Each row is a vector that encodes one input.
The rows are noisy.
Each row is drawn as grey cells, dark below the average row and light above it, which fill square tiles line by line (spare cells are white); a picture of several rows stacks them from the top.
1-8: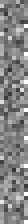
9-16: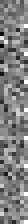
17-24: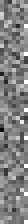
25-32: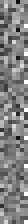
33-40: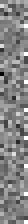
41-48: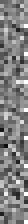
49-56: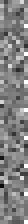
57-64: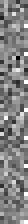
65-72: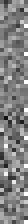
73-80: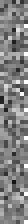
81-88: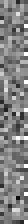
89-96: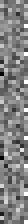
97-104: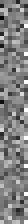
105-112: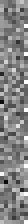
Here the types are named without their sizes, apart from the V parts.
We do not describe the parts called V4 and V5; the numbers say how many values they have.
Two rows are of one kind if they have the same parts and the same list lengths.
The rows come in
2 kinds.
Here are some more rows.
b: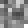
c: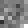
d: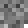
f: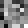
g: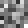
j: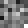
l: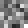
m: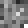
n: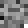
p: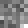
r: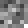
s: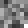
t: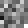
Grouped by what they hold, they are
b, g, n, r, s, t
c, d, f, j, l, m, p

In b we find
a true/false value and a value of V4.
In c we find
a point on a line, a true/false value and a value of V5.
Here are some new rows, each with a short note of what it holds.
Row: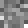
a point on a line, a true/false value and a value of V5
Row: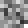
a true/false value and a value of V4
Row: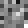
a point on a line, a true/false value and a value of V5
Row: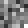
a point on a line, a true/false value and a value of V5
